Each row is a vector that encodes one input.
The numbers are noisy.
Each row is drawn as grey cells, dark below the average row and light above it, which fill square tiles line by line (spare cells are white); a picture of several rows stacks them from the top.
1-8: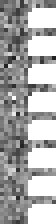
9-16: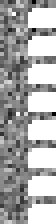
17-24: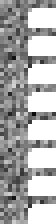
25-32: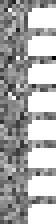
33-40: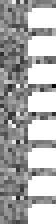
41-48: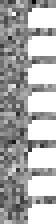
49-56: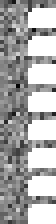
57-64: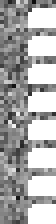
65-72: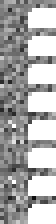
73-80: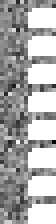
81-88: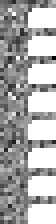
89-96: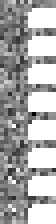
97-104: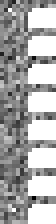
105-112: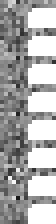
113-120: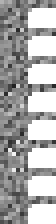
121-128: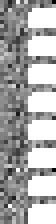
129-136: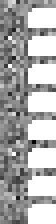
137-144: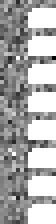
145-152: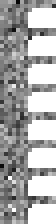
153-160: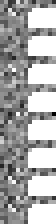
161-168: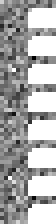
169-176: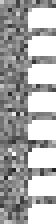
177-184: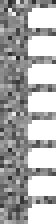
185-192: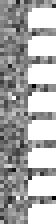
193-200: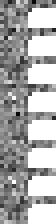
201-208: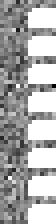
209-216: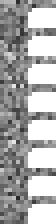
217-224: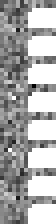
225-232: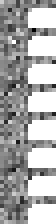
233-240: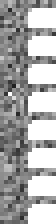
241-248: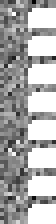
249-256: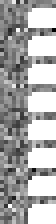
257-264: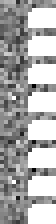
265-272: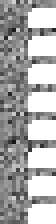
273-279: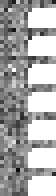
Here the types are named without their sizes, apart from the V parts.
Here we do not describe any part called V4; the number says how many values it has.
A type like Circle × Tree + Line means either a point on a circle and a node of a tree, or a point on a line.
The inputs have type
Bool × Bool × Bool + List(Line) × V4 + Tree.
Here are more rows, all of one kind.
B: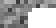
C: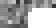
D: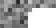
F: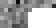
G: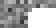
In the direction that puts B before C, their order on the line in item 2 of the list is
F, D, G, B, C.
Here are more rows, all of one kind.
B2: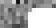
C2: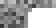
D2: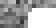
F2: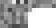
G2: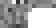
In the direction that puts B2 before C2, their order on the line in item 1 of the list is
F2, G2, B2, C2, D2.
